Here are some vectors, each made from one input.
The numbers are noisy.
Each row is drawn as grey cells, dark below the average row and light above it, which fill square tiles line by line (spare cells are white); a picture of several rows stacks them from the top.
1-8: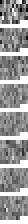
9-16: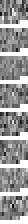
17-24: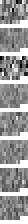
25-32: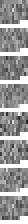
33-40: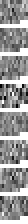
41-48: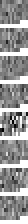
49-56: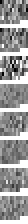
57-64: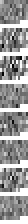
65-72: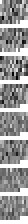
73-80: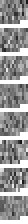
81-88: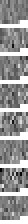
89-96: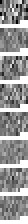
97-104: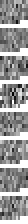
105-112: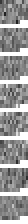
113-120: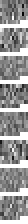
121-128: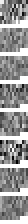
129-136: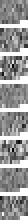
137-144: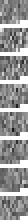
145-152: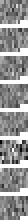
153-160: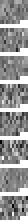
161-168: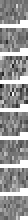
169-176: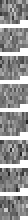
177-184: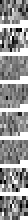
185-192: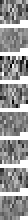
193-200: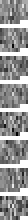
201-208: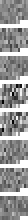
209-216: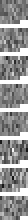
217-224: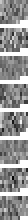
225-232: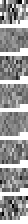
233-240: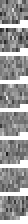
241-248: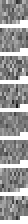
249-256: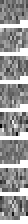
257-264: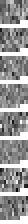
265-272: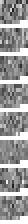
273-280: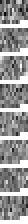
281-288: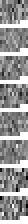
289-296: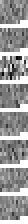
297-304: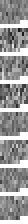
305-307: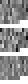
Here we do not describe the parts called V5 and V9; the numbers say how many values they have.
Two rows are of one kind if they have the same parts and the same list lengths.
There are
4 kinds of row.
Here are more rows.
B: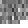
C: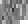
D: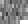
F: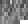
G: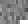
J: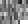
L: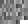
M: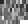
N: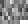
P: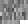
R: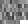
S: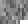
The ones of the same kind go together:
B, F, J, M
C, G, N, S
D, R
L, P

